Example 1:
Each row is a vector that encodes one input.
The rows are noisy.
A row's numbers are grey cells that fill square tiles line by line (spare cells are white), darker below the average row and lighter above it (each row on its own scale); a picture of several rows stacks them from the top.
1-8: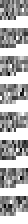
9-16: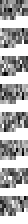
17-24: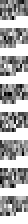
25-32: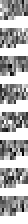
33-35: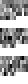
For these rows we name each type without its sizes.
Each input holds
a node of a tree.
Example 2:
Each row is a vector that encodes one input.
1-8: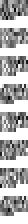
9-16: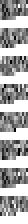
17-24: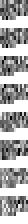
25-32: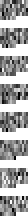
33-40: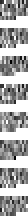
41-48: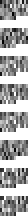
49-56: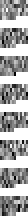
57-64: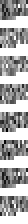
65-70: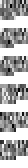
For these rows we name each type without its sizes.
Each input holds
four true/false values.
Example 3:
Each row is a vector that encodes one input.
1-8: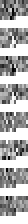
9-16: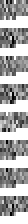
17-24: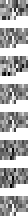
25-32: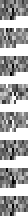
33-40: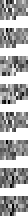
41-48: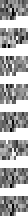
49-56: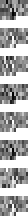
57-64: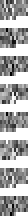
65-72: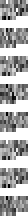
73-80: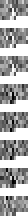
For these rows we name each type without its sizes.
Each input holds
a point on a line.
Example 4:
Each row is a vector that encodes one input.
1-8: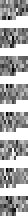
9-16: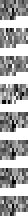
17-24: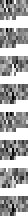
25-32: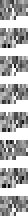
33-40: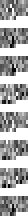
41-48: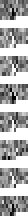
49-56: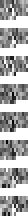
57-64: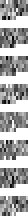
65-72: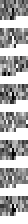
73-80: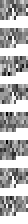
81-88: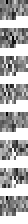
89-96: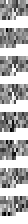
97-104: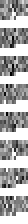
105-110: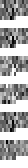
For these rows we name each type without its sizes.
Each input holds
a point on a line.
